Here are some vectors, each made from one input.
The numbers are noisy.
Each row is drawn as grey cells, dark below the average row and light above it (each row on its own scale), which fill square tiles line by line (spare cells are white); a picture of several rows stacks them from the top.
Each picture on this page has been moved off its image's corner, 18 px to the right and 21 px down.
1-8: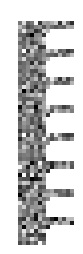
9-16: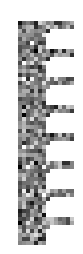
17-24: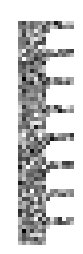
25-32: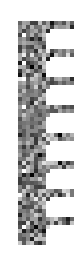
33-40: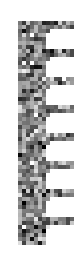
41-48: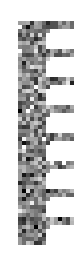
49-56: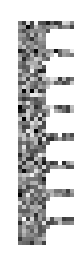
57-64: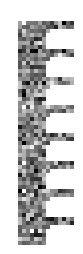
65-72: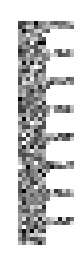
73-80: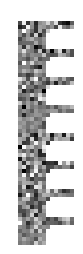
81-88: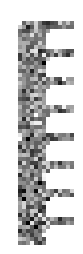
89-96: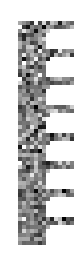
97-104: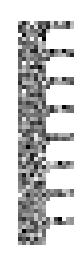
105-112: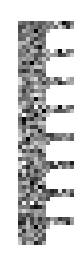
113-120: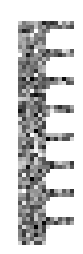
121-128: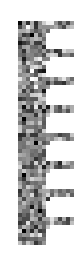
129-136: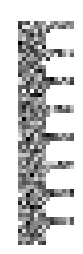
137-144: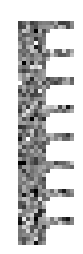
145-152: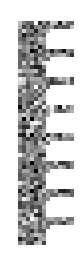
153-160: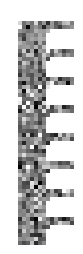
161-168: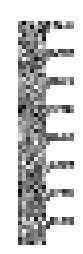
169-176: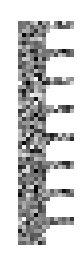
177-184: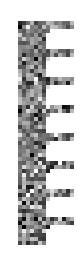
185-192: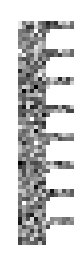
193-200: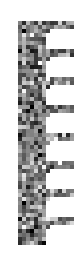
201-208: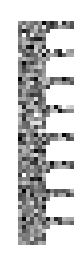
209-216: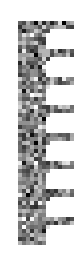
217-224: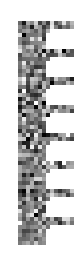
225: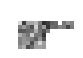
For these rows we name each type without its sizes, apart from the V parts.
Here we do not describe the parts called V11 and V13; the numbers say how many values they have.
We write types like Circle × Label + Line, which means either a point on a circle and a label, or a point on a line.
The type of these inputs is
(Bool × Bool × Bool + Unit) × Line × V11 × V13.
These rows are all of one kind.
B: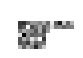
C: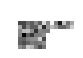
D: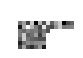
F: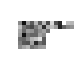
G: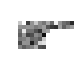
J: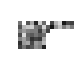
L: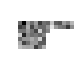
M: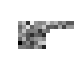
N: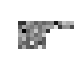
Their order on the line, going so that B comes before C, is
G, B, M, J, C, D, F, L, N.
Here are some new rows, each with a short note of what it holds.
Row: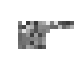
a point on a line, a value of V11 and a value of V13
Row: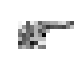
a point on a line, a value of V11 and a value of V13
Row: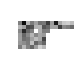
a point on a line, a value of V11 and a value of V13
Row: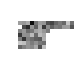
a point on a line, a value of V11 and a value of V13
